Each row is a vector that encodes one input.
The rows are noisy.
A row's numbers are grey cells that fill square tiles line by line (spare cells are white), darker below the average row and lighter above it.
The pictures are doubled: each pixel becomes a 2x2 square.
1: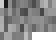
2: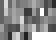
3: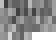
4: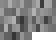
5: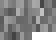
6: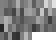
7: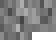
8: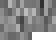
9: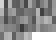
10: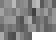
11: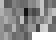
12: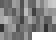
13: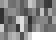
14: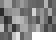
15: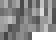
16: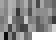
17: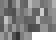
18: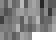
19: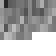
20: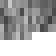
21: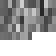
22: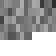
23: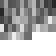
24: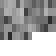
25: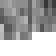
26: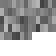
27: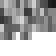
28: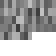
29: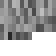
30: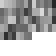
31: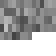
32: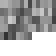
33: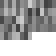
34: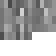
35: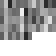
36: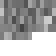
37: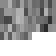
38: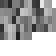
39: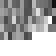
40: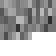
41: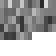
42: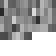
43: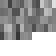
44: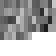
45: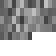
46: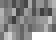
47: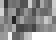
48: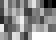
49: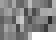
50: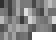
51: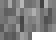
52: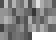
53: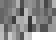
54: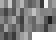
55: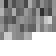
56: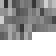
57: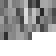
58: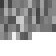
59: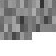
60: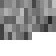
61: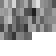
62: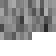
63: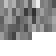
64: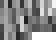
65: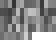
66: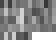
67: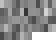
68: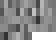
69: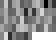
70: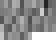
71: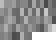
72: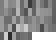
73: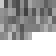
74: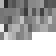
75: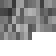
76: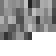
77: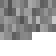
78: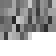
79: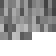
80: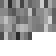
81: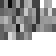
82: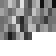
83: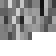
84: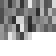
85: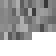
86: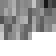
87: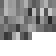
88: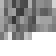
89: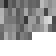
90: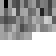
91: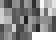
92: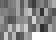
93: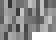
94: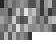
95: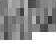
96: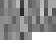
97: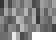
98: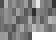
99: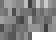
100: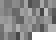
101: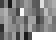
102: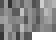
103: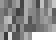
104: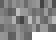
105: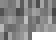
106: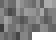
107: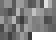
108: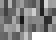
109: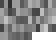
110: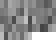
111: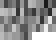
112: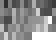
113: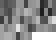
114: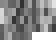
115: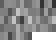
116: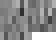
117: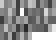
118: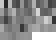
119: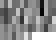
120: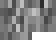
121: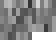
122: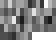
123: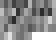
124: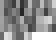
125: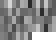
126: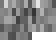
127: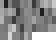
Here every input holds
either a point on a 5-point line, or a point on a 6-point line, or three true/false values.
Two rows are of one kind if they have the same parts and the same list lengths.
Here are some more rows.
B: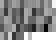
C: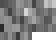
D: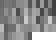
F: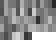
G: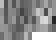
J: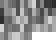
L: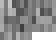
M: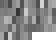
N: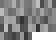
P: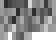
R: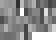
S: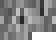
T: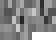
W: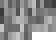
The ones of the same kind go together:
B, C, N, S, T
D, F, J, M, R, W
G, L, P

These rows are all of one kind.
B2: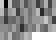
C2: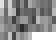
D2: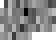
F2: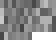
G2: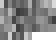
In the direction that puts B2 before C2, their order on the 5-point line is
B2, F2, C2, G2, D2.
